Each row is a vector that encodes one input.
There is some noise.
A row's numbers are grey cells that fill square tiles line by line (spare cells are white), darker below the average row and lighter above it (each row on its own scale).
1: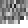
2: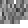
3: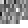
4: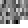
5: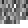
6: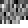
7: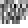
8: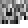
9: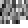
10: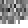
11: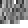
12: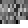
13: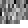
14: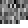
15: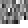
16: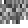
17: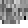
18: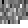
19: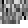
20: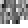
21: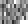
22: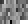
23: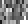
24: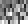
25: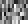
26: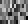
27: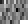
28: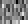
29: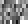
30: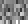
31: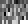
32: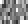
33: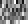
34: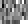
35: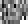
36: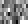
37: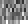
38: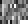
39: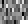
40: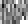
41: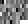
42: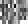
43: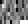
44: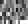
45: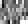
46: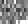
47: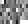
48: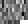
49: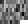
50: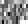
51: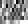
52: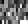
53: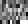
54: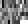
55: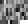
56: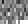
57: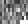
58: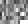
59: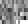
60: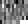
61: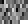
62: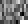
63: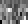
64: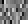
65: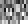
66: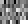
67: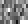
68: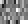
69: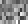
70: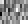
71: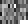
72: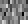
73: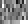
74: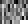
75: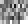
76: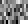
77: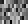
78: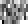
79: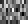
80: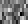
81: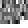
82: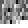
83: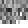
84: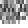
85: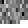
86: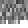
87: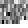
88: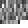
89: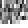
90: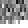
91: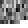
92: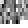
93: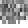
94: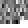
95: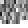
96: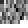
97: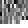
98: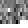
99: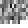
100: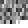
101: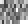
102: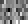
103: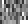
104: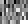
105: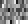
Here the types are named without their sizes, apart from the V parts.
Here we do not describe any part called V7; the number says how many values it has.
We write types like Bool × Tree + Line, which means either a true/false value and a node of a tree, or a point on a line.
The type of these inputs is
(Label + Line) × V7.
